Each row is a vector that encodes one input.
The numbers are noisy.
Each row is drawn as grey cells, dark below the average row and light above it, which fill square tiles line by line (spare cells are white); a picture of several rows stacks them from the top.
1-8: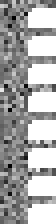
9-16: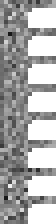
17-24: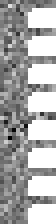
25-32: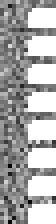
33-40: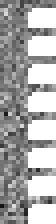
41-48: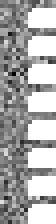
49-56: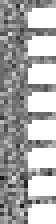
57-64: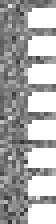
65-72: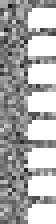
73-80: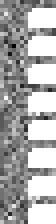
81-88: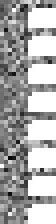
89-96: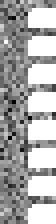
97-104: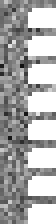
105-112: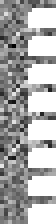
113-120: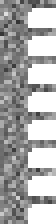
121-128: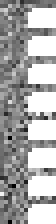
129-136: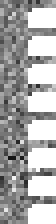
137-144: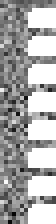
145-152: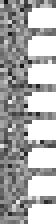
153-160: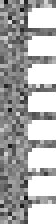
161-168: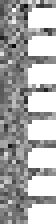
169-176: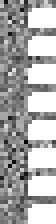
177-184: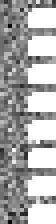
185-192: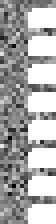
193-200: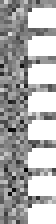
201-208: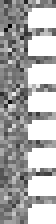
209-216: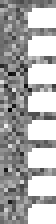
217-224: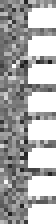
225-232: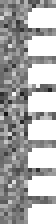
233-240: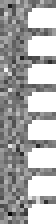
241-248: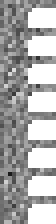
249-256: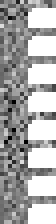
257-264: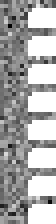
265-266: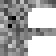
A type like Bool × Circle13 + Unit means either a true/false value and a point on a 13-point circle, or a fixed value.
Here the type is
Line9 × (Tree11 + Unit) + List2(Line4 × Line4).
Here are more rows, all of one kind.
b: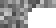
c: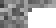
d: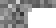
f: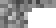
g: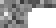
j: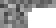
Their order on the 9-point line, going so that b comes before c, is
g, b, d, c, j, f.
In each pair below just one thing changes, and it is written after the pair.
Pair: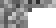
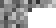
the node of the tree
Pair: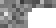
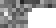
the node of the tree
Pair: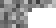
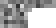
the node of the tree
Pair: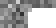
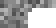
the node of the tree
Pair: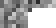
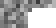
the place on the 9-point line
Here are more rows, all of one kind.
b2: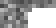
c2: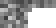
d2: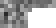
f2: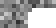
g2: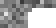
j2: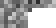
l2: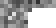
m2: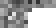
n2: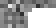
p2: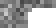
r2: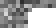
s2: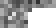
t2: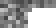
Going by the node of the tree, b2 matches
g2, l2, p2 and s2.
